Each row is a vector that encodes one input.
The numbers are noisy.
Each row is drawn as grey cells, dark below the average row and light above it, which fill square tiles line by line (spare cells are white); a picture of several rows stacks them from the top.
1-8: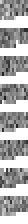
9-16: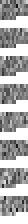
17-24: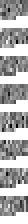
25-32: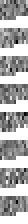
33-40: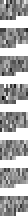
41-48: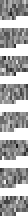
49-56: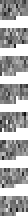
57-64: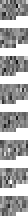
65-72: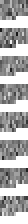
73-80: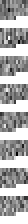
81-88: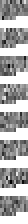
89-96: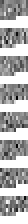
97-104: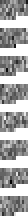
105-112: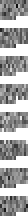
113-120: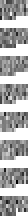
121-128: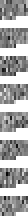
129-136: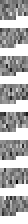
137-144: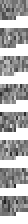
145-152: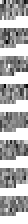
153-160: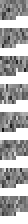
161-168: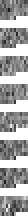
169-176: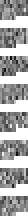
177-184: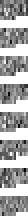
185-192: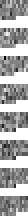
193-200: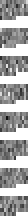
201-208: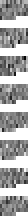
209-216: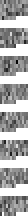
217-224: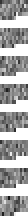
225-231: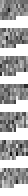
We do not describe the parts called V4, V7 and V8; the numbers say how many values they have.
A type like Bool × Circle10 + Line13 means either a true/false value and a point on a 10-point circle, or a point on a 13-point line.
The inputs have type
(Bool × V7 × V8 + Label6) × Label9 × V4.
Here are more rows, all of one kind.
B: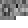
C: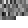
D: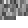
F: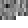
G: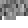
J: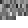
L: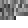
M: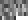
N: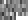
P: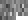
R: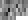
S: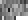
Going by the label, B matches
C, L and N.
